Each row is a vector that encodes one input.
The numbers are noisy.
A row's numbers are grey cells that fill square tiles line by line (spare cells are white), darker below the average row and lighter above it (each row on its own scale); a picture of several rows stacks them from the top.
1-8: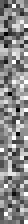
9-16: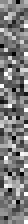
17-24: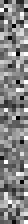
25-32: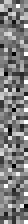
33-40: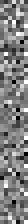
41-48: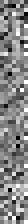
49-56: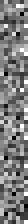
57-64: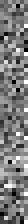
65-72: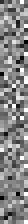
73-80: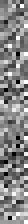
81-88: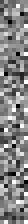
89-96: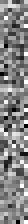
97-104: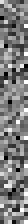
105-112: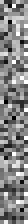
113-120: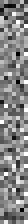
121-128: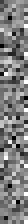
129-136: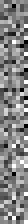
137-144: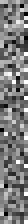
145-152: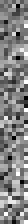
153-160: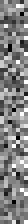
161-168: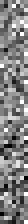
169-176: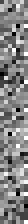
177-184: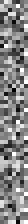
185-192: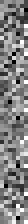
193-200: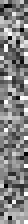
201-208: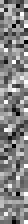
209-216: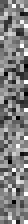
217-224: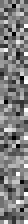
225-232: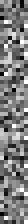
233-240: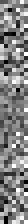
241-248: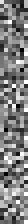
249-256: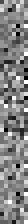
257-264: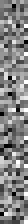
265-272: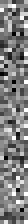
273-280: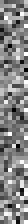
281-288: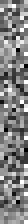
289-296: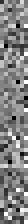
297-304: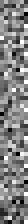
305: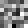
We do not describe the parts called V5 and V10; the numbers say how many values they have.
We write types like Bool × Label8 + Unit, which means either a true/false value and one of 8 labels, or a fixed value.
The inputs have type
(Circle11 + Unit) × V10 + (Line8 + V5) × Line9.
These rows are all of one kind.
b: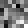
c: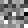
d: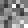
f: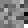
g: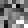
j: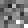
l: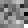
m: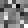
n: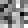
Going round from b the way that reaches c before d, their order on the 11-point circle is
b, m, f, c, l, n, d, j, g.
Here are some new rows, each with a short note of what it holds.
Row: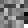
a point on an 11-point circle and a value of V10
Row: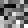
a point on an 11-point circle and a value of V10
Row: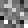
a point on a 9-point line and a value of V5
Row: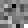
a point on an 8-point line and a point on a 9-point line
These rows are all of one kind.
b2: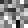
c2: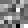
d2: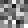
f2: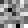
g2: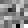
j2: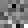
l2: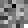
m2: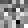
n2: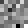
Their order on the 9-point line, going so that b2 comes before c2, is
j2, l2, d2, m2, b2, f2, n2, g2, c2.
